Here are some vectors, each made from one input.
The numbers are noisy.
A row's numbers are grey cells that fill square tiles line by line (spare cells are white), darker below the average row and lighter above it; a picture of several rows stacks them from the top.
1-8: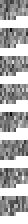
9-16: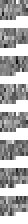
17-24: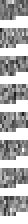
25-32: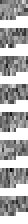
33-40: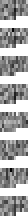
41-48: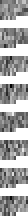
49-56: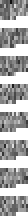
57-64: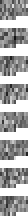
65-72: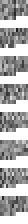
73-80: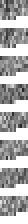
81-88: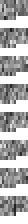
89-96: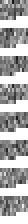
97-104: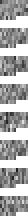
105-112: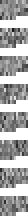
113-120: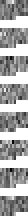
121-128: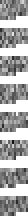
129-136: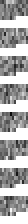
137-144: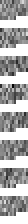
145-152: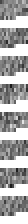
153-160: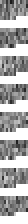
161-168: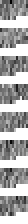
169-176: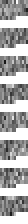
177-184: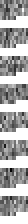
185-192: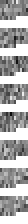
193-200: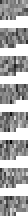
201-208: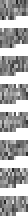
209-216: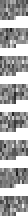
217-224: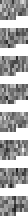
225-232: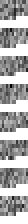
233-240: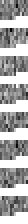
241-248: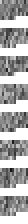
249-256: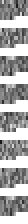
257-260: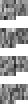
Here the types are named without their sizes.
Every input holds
either a label, or a point on a line, or three true/false values.
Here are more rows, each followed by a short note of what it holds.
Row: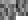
a label
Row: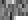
a label
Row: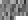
a label
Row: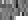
a label
